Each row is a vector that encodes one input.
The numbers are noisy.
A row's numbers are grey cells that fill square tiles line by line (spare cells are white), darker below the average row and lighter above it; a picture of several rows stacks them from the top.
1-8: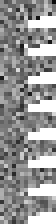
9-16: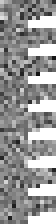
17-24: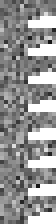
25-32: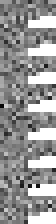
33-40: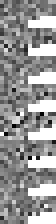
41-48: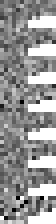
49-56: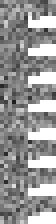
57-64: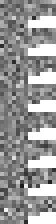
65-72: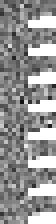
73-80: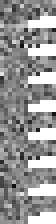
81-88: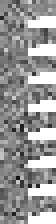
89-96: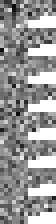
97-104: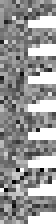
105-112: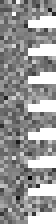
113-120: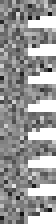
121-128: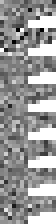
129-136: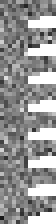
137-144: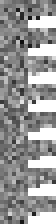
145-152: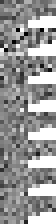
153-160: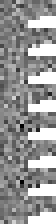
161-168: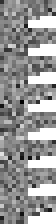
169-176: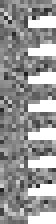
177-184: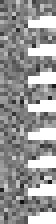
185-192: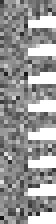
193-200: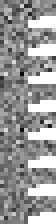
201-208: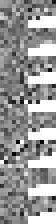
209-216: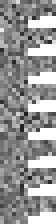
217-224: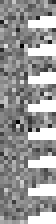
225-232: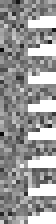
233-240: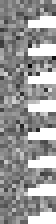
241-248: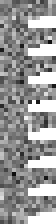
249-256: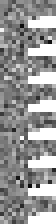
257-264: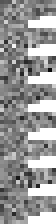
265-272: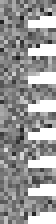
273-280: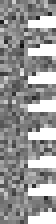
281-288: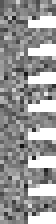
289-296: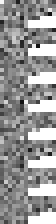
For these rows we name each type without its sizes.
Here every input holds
a list of items, each a label and a point on a line.
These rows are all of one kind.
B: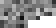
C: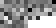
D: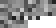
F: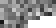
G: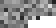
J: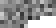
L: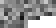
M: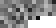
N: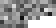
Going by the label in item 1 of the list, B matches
C and M.
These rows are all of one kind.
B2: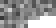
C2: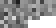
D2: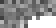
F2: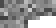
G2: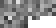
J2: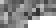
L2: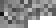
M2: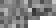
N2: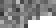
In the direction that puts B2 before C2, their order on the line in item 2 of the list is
B2, D2, F2, C2, M2, G2, L2, N2, J2.
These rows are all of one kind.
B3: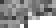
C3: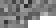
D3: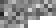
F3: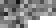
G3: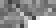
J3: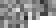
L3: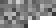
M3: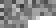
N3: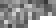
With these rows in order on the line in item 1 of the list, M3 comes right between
C3 and N3.
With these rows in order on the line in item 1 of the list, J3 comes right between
G3 and N3.
